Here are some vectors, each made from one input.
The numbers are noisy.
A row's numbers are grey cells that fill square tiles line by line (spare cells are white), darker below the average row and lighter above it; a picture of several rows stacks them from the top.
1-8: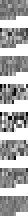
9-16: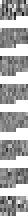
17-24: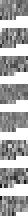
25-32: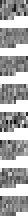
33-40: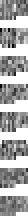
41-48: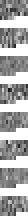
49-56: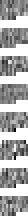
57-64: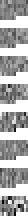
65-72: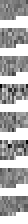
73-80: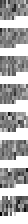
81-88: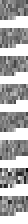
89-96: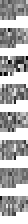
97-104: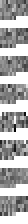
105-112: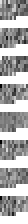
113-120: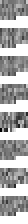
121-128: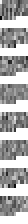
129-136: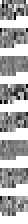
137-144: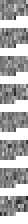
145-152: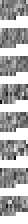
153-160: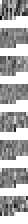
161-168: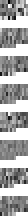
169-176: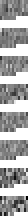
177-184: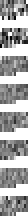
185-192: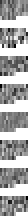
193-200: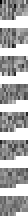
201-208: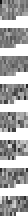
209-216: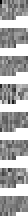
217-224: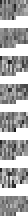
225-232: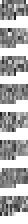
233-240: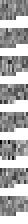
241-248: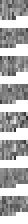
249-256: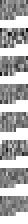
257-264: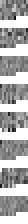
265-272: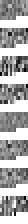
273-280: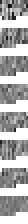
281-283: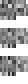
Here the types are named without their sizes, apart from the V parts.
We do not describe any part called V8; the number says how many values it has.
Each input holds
a node of a tree, together with either a node of a tree, or a value of V8.
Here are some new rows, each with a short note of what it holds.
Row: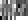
a node of a tree and a value of V8
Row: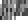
a node of a tree and a value of V8
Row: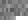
a node of a tree and a value of V8
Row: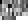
a node of a tree and a value of V8
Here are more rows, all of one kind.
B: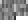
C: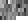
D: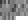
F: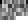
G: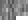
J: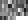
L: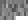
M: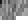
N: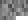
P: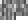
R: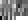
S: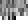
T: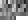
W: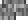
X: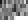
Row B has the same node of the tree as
D, G, L and N.
